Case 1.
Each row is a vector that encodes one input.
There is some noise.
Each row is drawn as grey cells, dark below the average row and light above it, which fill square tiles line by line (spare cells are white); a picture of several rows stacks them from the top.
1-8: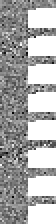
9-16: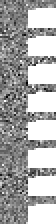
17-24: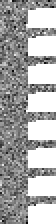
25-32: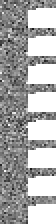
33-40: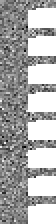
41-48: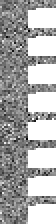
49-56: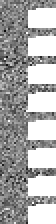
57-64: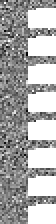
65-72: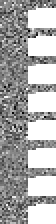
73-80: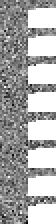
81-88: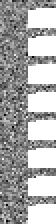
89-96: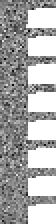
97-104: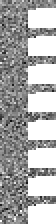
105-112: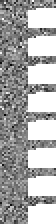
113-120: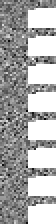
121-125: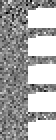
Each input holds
a true/false value, together with either a point on an 11-point circle, or a point on a 6-point line.
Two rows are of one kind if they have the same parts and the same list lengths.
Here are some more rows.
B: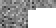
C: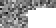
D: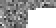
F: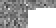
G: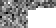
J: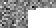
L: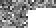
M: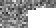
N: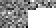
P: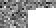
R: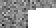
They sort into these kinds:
B, C, J, L, M, N, R
D, F, G, P

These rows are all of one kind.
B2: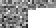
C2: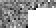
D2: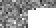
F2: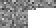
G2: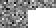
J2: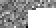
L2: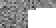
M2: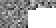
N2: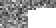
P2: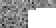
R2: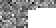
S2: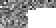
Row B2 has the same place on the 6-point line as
G2, L2 and P2.
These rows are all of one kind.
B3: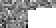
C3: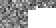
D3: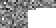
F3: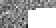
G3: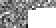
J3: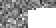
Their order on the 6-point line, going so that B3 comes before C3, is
G3, F3, B3, D3, J3, C3.
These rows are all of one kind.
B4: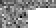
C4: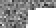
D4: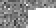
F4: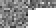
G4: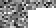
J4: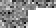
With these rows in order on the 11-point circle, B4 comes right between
F4 and G4.
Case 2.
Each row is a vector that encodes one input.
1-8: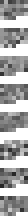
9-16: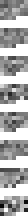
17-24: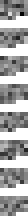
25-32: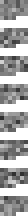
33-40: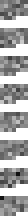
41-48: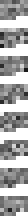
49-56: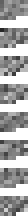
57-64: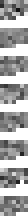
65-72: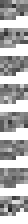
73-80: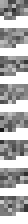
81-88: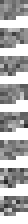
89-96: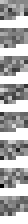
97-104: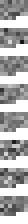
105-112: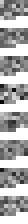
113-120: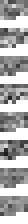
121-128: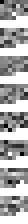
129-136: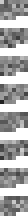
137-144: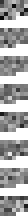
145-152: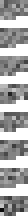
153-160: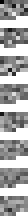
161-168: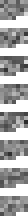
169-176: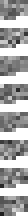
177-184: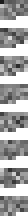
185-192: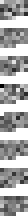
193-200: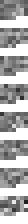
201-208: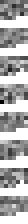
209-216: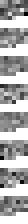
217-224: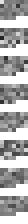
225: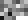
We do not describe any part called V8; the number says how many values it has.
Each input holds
either a point on a 17-point line, or a true/false value and a value of V8.
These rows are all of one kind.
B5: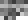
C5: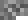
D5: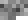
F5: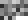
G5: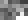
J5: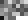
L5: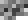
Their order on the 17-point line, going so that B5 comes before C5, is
J5, B5, D5, L5, F5, C5, G5.
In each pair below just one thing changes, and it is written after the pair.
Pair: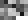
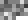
the value of V8
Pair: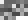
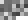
the value of V8
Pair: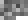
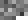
the true/false value
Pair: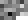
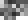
the true/false value
